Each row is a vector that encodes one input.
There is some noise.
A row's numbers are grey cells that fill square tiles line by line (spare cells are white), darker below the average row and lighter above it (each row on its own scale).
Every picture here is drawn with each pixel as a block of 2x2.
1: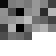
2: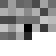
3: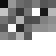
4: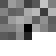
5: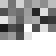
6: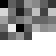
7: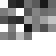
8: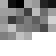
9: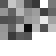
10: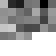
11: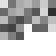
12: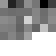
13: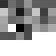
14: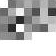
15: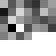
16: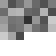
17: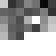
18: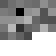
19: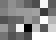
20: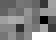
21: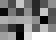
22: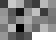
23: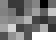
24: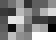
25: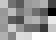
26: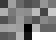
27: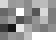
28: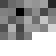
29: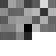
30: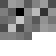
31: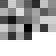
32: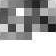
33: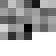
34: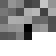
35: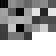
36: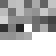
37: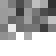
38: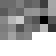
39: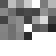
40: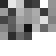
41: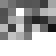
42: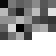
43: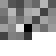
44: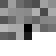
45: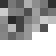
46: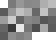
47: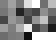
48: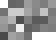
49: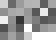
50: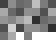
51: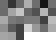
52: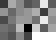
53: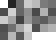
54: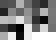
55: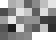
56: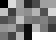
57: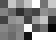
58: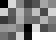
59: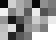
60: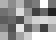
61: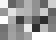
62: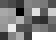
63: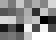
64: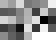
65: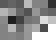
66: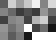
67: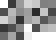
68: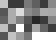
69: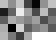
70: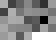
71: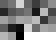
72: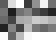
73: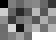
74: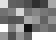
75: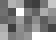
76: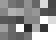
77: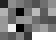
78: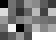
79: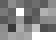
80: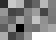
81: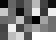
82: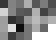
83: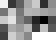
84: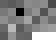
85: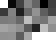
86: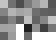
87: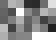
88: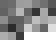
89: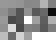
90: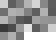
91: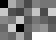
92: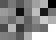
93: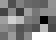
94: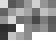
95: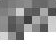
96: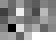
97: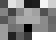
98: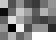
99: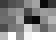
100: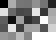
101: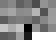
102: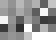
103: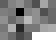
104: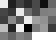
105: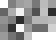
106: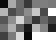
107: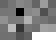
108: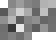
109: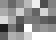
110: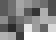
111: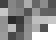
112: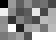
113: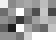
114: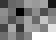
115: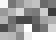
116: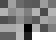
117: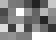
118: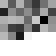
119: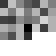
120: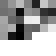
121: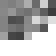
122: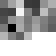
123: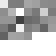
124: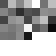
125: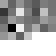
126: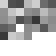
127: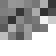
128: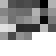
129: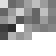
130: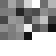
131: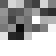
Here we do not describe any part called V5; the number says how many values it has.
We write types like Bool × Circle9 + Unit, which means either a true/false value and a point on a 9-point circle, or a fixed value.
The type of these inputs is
List2(Bool × V5).
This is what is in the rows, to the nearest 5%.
All of them are lists of up to two items, each a true/false value and a value of V5: about 5% are empty, 40% hold one and 55% two.
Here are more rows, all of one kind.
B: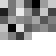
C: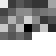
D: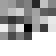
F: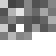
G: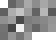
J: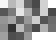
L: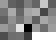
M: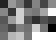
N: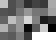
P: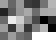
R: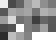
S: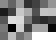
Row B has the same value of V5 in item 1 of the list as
F, M, P and S.
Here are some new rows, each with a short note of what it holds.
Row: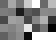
the empty list
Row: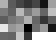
a list of one item
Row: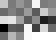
a list of two items
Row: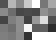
the empty list
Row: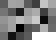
a list of two items
